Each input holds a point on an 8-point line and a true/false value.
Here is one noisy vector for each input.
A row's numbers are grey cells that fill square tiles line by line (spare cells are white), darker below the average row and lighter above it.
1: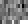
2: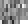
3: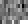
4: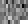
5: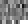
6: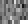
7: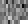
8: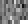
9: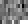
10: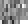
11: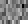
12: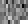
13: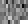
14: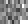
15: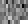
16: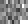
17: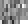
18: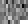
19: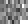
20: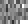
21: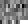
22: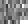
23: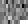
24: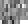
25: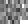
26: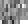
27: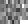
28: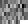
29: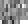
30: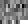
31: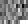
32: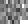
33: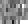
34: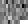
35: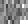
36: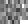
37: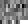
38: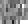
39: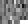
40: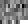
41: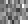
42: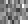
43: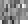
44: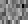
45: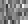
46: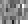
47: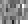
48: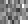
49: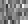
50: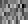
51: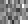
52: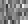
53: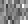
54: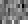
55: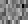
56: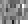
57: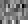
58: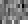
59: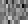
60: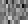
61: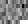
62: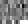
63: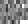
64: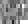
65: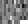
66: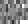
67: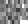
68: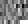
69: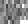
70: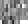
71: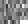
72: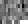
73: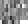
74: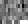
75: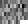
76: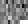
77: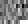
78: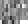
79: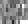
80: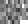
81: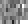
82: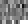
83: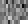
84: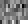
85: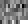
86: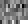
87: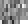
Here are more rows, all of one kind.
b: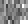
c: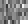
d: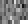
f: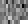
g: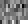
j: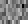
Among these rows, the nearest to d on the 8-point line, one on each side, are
c and f.
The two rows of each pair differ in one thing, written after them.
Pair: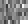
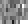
the place on the 8-point line
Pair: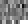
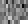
the place on the 8-point line
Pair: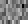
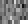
the place on the 8-point line
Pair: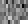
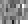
the true/false value
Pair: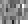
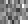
the place on the 8-point line
